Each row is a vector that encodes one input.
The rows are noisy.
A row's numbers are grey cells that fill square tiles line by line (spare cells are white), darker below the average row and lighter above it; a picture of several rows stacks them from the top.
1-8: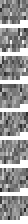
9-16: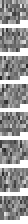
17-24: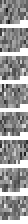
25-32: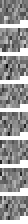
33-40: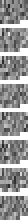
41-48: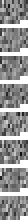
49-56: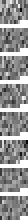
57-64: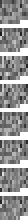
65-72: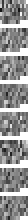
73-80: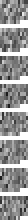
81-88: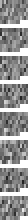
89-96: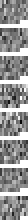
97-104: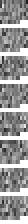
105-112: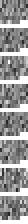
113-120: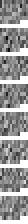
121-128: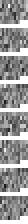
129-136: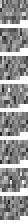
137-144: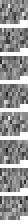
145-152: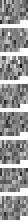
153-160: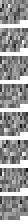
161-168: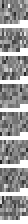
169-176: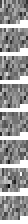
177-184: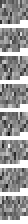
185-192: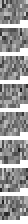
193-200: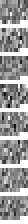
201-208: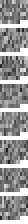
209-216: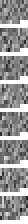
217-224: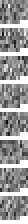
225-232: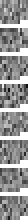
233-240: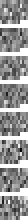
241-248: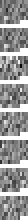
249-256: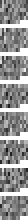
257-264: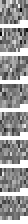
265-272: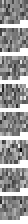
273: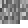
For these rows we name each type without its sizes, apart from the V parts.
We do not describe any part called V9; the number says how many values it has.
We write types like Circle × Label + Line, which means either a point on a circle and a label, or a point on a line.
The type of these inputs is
Bool × Bool × Bool + Tree × V9 + Unit.
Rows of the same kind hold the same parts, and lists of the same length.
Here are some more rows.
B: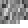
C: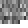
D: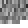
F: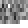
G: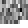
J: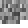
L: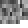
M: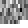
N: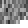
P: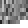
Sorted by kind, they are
B, C, D, F, J
G, M
L, N, P

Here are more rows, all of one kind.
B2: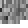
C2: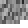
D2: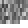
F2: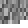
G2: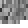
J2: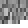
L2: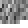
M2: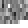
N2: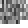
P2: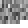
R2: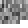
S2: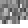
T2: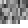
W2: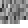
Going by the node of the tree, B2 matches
F2, G2, J2 and T2.
